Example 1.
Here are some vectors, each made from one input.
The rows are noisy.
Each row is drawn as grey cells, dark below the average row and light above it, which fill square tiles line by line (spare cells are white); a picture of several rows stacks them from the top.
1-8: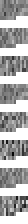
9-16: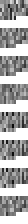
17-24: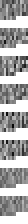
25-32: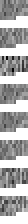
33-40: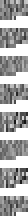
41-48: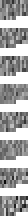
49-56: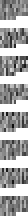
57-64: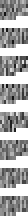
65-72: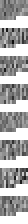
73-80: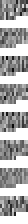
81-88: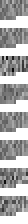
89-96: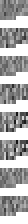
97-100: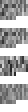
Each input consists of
a node of an 11-node tree.
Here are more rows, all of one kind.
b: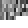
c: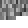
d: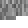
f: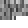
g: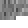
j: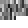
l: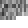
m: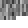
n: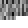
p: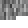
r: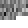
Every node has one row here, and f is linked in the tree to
g and j.
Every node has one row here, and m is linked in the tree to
n and p.
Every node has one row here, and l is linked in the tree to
d.
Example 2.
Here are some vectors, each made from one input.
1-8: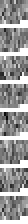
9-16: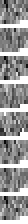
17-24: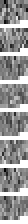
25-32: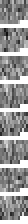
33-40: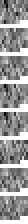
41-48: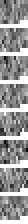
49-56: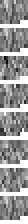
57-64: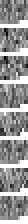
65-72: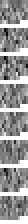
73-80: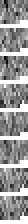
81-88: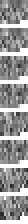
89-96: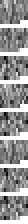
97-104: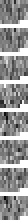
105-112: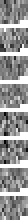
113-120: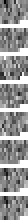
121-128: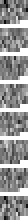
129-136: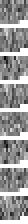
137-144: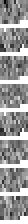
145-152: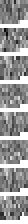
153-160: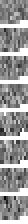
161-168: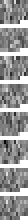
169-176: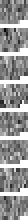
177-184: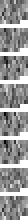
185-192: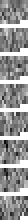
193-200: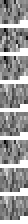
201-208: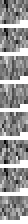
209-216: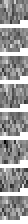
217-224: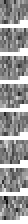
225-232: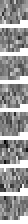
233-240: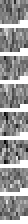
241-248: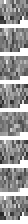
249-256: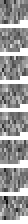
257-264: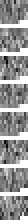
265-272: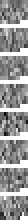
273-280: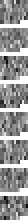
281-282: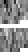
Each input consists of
a point on an 18-point line.
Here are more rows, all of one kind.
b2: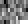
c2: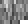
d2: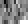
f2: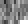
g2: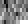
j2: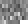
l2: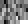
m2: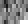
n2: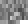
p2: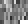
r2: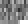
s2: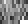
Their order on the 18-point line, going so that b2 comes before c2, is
b2, l2, g2, m2, d2, f2, r2, n2, j2, c2, p2, s2.
